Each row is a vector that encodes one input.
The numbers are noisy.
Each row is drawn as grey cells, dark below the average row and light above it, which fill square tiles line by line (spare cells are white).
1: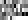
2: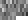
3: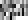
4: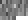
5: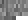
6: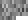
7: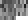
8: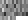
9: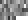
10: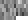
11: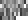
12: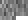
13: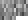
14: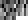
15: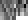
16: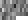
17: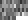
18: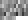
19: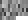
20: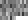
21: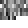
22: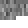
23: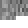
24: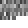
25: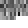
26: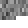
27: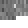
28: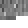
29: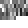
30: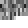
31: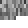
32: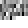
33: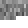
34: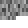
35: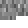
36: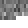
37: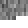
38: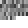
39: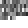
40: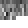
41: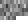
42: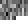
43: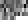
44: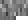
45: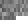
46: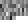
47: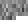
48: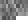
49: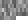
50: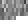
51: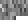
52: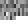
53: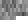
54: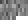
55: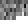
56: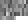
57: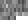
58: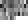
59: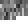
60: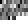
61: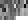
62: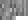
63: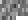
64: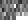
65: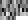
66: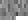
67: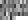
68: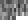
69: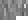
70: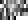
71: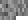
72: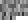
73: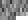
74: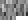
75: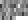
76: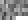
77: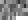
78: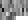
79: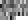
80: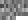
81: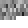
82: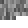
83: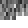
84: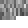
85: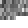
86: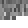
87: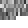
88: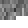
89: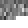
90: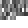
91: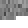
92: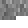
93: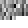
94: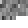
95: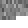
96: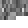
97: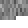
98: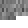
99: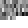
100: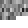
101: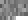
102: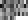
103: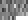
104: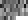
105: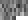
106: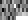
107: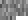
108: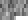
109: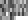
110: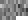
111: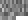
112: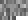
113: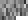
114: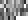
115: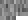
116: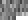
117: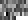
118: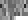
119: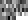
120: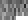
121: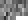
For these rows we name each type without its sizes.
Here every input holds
a point on each of four lines.
